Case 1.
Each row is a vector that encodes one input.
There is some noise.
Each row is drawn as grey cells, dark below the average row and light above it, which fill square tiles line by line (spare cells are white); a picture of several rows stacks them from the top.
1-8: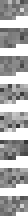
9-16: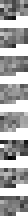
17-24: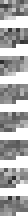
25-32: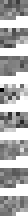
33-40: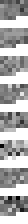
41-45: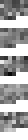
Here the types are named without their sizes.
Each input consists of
three true/false values.
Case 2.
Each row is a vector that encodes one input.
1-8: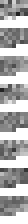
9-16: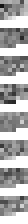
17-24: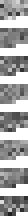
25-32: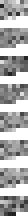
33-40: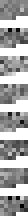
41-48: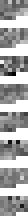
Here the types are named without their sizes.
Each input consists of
three true/false values.
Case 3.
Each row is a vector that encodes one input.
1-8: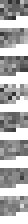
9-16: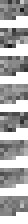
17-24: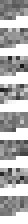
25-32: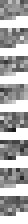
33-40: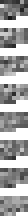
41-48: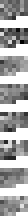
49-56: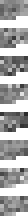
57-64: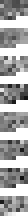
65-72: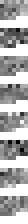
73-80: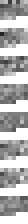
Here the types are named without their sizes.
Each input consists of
three true/false values.
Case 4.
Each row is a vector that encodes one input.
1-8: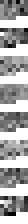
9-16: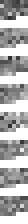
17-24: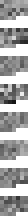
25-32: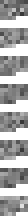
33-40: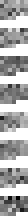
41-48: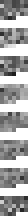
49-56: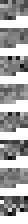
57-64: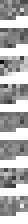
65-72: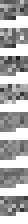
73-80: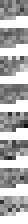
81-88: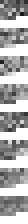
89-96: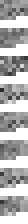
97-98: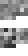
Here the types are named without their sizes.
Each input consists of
three true/false values.
